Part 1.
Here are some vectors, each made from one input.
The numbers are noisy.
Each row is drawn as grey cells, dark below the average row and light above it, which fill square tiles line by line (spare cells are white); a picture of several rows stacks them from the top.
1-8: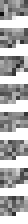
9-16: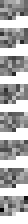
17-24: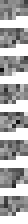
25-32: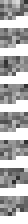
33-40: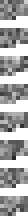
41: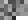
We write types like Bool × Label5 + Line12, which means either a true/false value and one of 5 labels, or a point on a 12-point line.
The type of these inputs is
Circle9.
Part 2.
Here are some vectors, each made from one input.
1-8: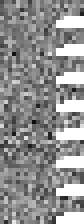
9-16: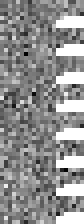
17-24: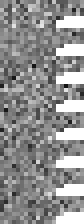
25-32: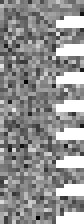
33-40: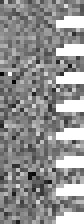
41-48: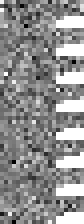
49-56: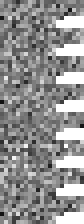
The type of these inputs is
Tree11.
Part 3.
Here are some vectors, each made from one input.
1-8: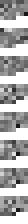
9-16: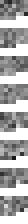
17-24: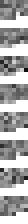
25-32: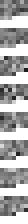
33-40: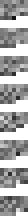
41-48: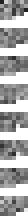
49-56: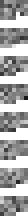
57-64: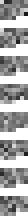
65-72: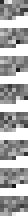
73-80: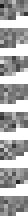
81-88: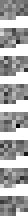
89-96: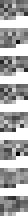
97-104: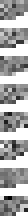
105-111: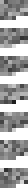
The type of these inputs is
Bool × Bool × Bool × Bool.
